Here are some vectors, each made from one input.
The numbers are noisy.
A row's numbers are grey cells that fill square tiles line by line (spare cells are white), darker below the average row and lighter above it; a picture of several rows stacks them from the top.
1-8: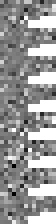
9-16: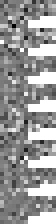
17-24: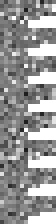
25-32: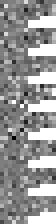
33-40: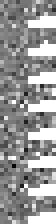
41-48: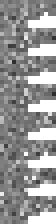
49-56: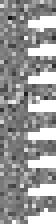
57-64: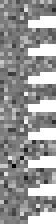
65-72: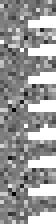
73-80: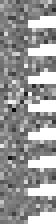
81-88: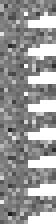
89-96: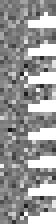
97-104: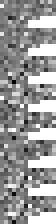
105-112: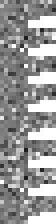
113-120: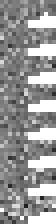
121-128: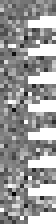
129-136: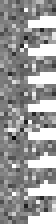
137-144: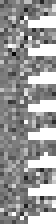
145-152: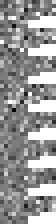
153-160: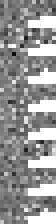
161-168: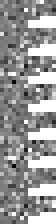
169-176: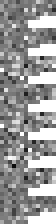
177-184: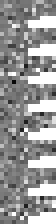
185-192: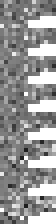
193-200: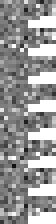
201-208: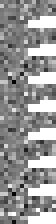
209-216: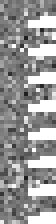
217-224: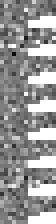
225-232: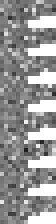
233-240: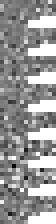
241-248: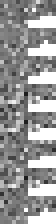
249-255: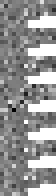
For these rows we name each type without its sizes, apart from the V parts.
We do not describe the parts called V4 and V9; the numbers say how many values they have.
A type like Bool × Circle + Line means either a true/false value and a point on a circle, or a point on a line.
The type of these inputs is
Bool × Line × (Line + V4) + V9.
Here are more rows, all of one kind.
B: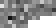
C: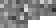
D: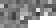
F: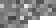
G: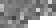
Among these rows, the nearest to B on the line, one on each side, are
C and G.
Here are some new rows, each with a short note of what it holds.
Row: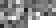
a value of V9
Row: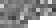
a point on a line, a true/false value and a value of V4
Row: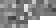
a point on a line, a true/false value and a value of V4
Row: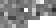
a point on each of two lines and a true/false value
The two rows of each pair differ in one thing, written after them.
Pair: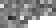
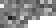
the place on the line
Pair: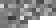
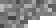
the place on the line
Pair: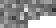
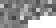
the true/false value
